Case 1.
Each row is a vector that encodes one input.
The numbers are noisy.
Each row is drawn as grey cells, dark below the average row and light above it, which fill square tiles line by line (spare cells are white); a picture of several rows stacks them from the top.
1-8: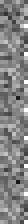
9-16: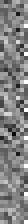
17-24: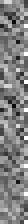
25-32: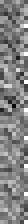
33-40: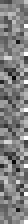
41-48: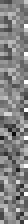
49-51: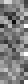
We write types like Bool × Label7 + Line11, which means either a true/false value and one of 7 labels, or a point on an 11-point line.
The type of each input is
Line6.
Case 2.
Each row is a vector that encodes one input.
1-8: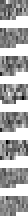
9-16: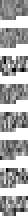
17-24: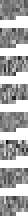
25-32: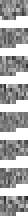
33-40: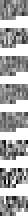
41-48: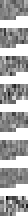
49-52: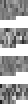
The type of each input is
Bool × Bool × Bool.
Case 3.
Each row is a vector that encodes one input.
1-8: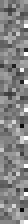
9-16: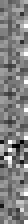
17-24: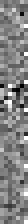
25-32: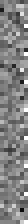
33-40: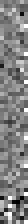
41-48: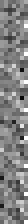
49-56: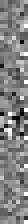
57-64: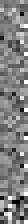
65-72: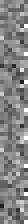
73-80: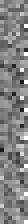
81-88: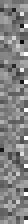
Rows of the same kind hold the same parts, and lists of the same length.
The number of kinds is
2.
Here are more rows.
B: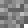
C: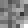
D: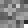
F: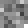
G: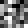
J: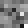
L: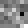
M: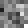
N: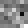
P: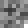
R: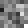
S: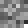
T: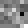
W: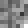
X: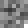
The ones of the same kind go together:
B, C, D, F, J, L, M, N, P, R, S, T, W, X
G

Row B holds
three true/false values.
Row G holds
a fixed value.
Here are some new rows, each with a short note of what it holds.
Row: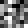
a fixed value
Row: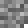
three true/false values
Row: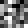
a fixed value
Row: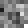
three true/false values
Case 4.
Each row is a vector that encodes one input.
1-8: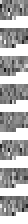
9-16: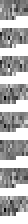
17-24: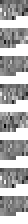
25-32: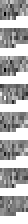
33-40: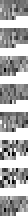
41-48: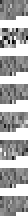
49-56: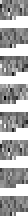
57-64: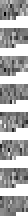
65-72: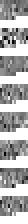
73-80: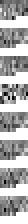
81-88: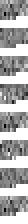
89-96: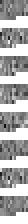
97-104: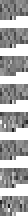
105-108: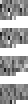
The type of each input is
Tree7 + Unit.
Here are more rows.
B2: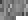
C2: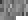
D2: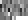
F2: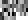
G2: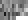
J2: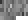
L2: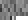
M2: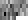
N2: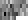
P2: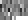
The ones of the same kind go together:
B2, C2, D2, G2, J2, L2, M2, N2, P2
F2

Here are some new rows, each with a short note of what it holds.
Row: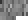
a node of a 7-node tree
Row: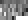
a node of a 7-node tree
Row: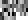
a fixed value
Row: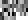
a fixed value
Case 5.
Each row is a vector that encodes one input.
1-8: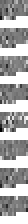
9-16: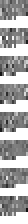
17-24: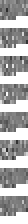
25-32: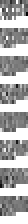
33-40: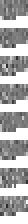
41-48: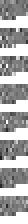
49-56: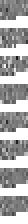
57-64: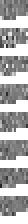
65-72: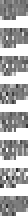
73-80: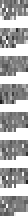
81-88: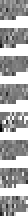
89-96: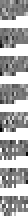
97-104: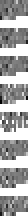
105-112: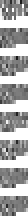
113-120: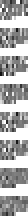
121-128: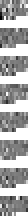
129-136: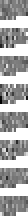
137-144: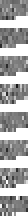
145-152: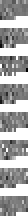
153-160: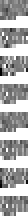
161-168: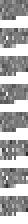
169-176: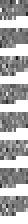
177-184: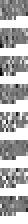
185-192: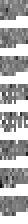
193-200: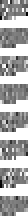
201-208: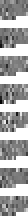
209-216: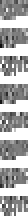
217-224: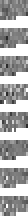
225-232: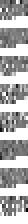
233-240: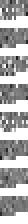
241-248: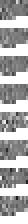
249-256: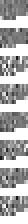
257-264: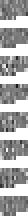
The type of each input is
Circle18 + Unit.
